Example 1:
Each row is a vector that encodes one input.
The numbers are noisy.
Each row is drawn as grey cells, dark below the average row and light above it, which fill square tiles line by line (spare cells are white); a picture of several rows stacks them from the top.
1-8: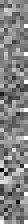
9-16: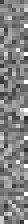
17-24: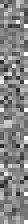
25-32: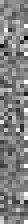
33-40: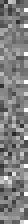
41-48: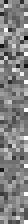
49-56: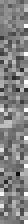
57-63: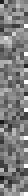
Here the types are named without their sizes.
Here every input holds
either a label, or a point on each of two lines.
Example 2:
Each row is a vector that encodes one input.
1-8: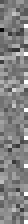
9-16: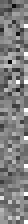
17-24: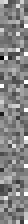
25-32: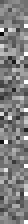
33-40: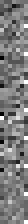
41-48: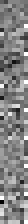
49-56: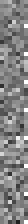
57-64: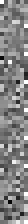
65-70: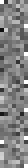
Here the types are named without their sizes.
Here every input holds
a label and a point on each of two lines.
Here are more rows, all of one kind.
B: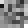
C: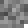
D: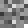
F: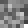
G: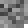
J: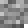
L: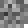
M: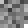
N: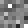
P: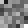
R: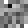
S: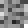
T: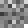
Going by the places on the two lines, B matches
M, N, P and S.
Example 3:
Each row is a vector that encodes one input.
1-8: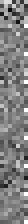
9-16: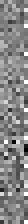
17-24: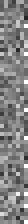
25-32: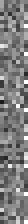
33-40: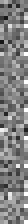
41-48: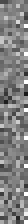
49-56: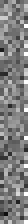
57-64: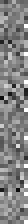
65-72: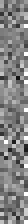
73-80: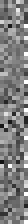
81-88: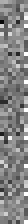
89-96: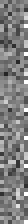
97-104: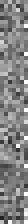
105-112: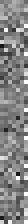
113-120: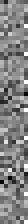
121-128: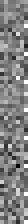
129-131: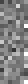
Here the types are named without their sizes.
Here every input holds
a list of items, each a point on each of two lines.
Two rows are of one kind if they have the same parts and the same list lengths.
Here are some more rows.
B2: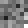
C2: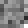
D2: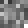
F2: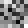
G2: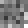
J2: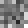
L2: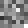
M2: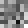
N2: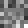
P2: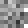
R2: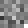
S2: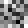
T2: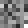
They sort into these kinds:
B2, G2, J2, M2, T2
C2, D2, L2, N2, P2, R2
F2, S2

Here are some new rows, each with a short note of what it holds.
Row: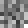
a list of one item
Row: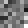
a list of one item
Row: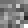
a list of two items
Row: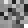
the empty list
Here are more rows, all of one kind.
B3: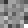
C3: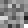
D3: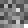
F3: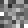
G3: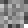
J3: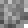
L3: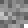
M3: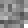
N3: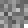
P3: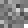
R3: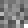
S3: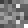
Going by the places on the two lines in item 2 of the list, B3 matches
D3, G3 and L3.
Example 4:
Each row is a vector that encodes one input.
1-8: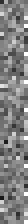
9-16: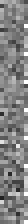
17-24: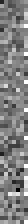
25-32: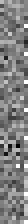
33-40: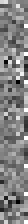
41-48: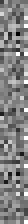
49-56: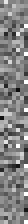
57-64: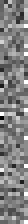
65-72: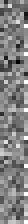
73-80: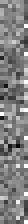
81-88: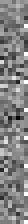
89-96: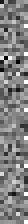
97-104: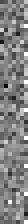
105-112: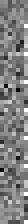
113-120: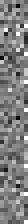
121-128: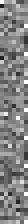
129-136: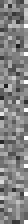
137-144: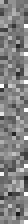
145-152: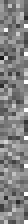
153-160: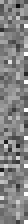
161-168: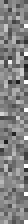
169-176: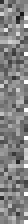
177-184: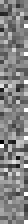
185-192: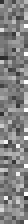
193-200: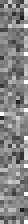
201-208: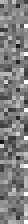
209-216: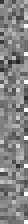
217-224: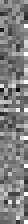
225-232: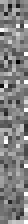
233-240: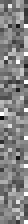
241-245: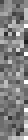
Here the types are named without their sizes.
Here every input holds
a label, together with either a fixed value, or a point on each of two lines.
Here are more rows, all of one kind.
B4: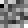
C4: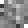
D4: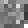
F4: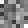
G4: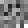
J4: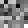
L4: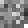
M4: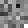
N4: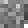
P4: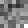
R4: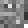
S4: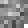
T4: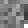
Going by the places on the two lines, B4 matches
D4, N4 and R4.
